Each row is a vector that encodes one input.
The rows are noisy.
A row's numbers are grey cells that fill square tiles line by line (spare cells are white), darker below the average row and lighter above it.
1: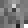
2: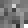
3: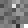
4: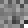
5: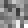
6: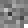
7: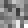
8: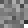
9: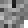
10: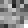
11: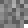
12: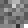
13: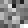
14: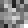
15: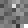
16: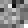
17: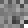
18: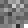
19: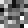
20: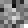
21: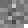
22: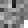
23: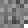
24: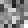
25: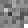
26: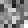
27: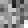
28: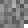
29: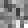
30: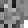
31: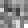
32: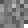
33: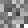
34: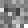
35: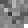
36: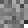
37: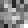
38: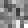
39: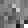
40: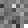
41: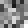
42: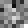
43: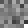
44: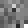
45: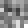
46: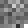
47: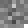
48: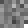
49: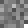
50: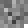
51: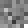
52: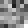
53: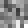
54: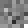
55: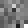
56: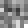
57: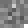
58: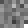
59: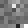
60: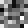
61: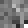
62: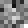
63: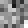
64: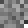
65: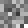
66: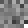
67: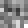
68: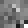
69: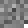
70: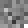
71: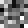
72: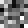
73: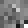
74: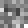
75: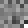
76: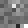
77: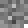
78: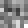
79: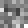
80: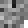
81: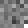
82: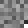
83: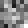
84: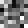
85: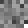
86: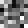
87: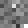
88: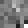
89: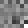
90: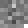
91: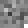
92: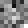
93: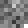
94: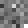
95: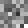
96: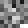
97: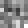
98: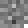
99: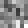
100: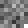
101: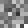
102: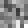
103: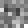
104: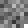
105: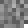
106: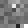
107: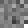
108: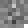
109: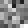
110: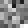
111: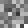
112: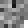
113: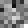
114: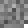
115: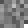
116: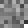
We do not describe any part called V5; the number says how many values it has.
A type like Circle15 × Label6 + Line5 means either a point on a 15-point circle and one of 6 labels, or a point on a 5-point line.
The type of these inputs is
Bool × V5 + List3(Line4).
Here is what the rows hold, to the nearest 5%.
About 20% of them hold a true/false value and a value of V5. The rest are lists of up to three points on a 4-point line: about 5% of all rows are empty, 20% hold one, 20% two and 35% three.
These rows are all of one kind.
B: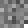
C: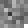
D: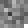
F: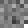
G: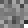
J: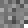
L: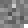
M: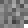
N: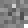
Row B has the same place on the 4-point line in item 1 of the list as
F, J and M.
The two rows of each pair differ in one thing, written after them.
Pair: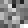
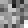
the value of V5
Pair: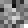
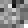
the true/false value
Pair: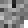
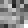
the value of V5
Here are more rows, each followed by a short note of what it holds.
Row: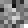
a true/false value and a value of V5
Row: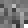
a list of two items
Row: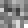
a list of one item
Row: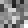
a true/false value and a value of V5
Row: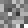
a list of one item
